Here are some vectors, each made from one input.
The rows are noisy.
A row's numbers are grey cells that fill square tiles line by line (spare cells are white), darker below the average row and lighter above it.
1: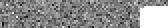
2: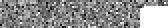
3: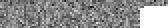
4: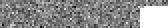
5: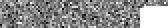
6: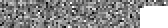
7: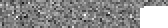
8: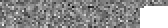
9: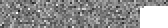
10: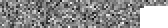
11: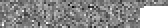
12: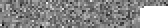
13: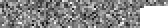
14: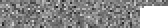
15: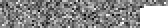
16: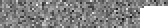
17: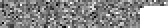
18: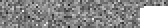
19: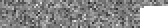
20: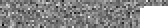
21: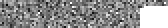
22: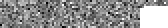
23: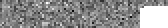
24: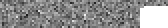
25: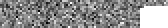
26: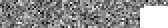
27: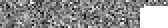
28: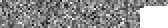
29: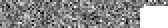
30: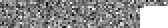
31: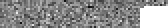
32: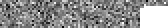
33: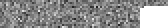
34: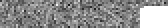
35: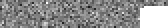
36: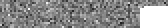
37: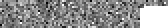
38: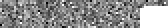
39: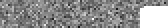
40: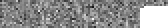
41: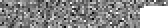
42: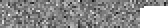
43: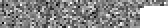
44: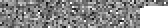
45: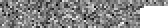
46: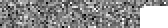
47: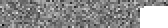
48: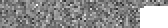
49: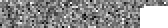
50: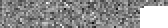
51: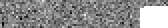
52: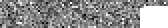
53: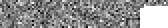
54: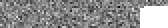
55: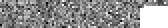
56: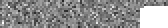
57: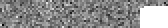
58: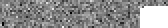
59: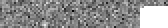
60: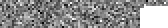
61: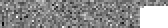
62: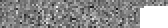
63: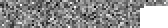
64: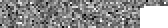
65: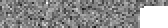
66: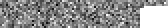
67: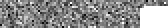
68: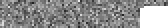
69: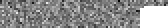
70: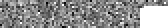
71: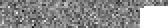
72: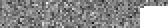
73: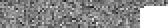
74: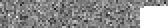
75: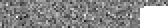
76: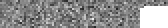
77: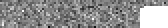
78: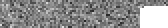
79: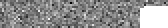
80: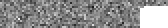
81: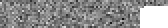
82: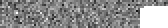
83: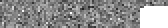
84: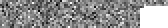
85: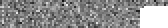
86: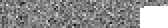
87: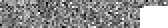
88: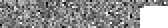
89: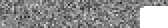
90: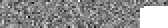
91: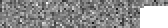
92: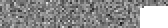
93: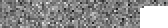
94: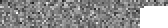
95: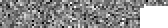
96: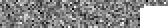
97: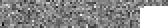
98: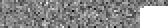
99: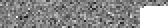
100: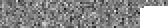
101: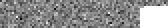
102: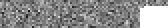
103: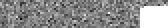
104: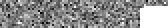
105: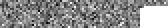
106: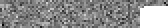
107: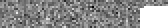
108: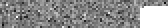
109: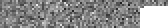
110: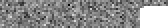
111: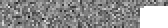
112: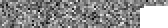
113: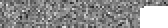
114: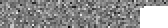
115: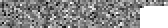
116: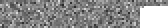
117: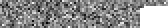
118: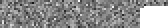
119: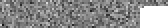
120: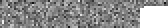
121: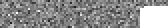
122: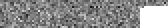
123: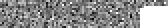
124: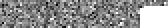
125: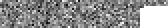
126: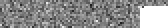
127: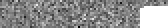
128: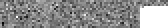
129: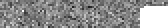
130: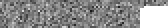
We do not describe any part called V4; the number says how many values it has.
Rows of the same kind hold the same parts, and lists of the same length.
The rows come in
3 kinds.
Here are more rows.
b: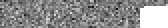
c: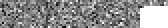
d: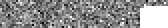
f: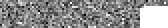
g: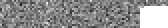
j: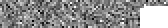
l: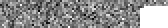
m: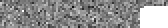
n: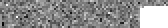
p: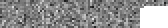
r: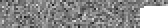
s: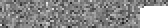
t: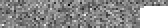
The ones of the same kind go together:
b, m, p, r, t
c, d, f, j, l
g, n, s

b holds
a point on a 5-point line, a true/false value and a value of V4.
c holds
a point on a 6-point circle.
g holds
two values of V4.
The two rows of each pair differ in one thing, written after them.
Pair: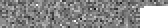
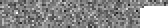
the value of V4
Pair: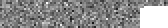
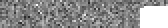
the value of V4
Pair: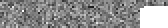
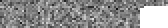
the true/false value
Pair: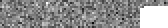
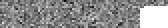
the value of V4
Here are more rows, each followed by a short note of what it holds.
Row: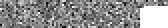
a point on a 6-point circle
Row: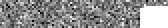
a point on a 6-point circle
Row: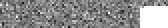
two values of V4
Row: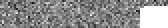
a point on a 5-point line, a true/false value and a value of V4
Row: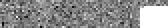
two values of V4
